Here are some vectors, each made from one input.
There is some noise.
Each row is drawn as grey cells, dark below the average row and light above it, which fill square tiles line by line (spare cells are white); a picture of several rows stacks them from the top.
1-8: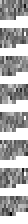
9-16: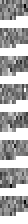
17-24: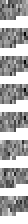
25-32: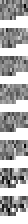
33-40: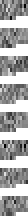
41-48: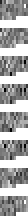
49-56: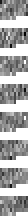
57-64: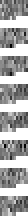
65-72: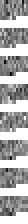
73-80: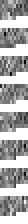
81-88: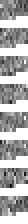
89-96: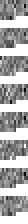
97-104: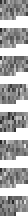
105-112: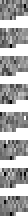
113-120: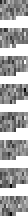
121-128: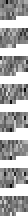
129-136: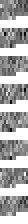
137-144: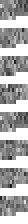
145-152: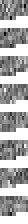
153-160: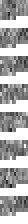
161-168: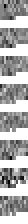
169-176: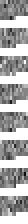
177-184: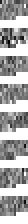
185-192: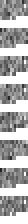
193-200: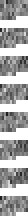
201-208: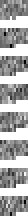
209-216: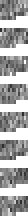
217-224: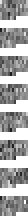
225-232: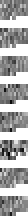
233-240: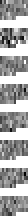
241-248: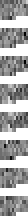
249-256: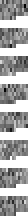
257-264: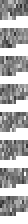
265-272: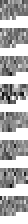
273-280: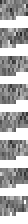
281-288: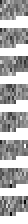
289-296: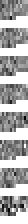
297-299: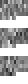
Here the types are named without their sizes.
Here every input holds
a list of points on a line.
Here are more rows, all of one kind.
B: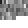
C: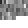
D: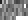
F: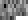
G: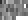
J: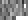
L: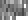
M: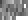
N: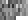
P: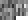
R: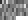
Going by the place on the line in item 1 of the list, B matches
C, G, L and M.
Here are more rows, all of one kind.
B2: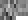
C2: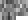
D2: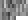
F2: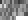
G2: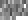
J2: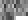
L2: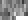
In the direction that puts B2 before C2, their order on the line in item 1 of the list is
J2, B2, C2, D2, L2, F2, G2.
